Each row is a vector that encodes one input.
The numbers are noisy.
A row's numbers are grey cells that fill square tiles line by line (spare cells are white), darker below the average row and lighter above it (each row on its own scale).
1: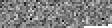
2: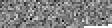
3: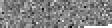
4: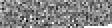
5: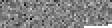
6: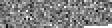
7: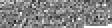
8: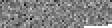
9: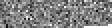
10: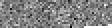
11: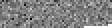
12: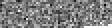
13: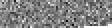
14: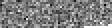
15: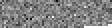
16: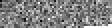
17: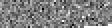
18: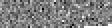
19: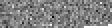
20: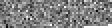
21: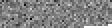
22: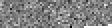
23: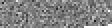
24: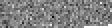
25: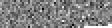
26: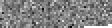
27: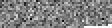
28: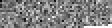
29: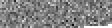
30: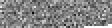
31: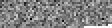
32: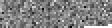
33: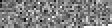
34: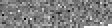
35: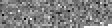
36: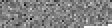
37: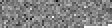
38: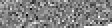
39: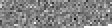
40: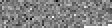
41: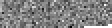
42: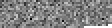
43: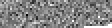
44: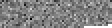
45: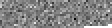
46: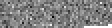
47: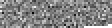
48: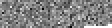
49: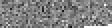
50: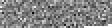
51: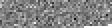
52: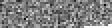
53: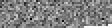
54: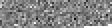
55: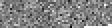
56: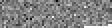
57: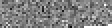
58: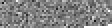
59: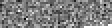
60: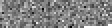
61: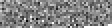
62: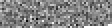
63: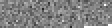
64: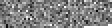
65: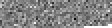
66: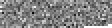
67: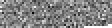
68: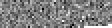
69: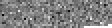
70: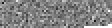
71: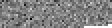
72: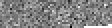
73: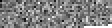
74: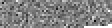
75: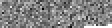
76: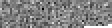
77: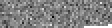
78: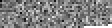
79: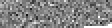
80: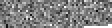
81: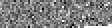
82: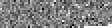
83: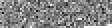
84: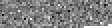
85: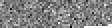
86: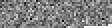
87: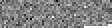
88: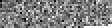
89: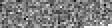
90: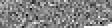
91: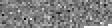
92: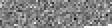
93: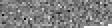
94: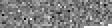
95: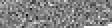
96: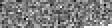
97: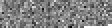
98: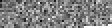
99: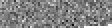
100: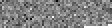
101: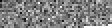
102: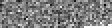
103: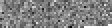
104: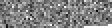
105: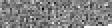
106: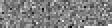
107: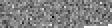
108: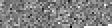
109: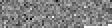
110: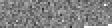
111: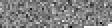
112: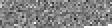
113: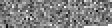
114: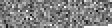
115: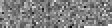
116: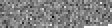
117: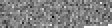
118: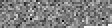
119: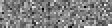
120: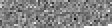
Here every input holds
either one of 8 labels and a true/false value, or a point on an 8-point line.
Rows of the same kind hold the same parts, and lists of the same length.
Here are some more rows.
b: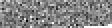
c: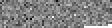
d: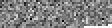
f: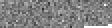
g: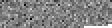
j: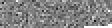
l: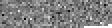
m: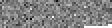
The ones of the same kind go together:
b, f, j
c, d, g, l, m

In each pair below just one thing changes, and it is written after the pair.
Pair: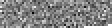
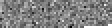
the true/false value
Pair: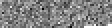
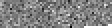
the label
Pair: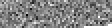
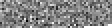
the label
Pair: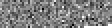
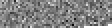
the true/false value
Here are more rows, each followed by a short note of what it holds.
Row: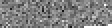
one of 8 labels and a true/false value
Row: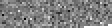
a point on an 8-point line
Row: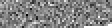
one of 8 labels and a true/false value
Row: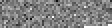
a point on an 8-point line
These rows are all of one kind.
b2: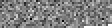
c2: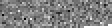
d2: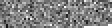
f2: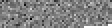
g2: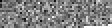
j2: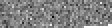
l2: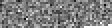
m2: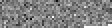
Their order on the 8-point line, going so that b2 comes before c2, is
m2, f2, b2, g2, l2, c2, j2, d2.
